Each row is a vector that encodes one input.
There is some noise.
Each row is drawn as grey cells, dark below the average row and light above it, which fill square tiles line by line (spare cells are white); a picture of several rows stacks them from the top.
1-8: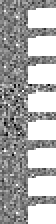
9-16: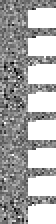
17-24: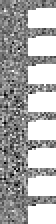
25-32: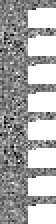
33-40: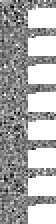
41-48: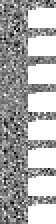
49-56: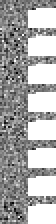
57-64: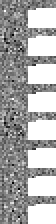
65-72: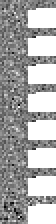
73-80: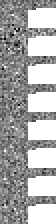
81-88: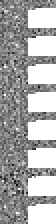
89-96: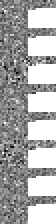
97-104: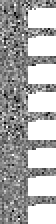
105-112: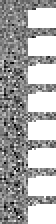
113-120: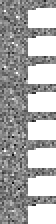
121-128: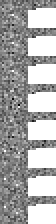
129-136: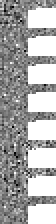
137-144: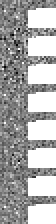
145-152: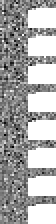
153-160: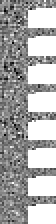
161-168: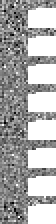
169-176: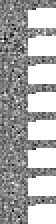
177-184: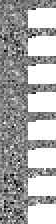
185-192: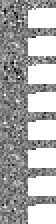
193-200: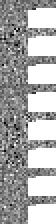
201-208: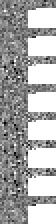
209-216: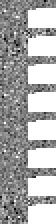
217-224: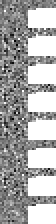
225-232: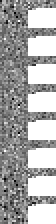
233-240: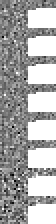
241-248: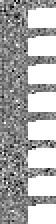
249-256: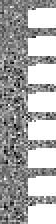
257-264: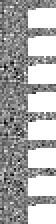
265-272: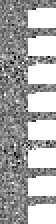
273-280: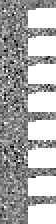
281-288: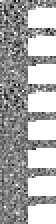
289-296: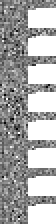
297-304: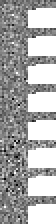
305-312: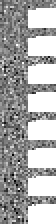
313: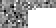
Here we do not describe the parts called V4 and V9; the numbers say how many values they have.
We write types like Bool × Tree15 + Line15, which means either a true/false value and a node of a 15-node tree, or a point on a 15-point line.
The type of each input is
Line7 × List2(Line8) + V4 × V9.
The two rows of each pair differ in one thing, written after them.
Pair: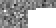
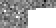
the place on the 7-point line
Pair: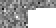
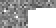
the place on the 7-point line
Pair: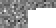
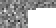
the place on the 8-point line in item 1 of the list
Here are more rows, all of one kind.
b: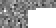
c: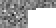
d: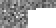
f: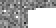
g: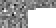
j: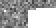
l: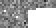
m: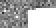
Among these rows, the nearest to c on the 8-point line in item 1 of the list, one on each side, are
f and l.
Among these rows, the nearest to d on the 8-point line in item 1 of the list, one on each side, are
j and l.
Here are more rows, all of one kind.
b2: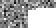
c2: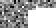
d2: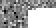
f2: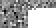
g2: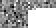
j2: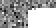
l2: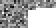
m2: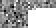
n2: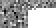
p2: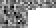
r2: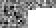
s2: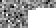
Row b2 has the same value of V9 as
d2, f2 and n2.
